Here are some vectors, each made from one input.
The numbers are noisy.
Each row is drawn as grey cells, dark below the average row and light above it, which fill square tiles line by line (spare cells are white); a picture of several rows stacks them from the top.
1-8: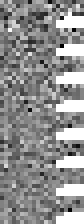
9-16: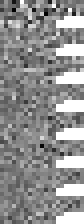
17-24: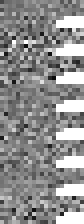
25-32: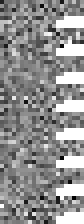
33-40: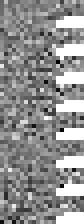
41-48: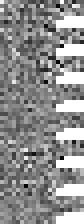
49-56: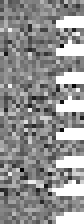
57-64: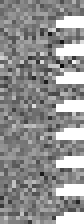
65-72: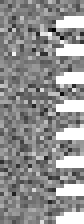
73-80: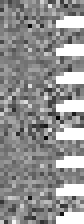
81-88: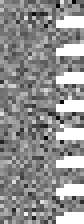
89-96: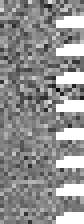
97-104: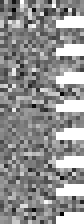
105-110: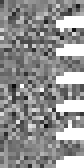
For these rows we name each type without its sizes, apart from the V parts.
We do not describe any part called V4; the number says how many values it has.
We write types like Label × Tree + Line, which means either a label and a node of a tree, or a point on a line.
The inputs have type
Bool × V4 + List(Line).
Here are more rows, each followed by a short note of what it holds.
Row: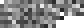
a true/false value and a value of V4
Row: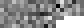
a true/false value and a value of V4
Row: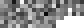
the empty list
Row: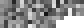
the empty list
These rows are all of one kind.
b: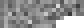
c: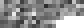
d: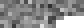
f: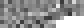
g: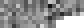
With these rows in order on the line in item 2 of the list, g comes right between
d and f.
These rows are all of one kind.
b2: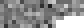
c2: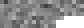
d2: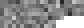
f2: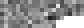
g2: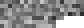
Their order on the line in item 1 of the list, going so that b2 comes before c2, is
b2, d2, c2, g2, f2.
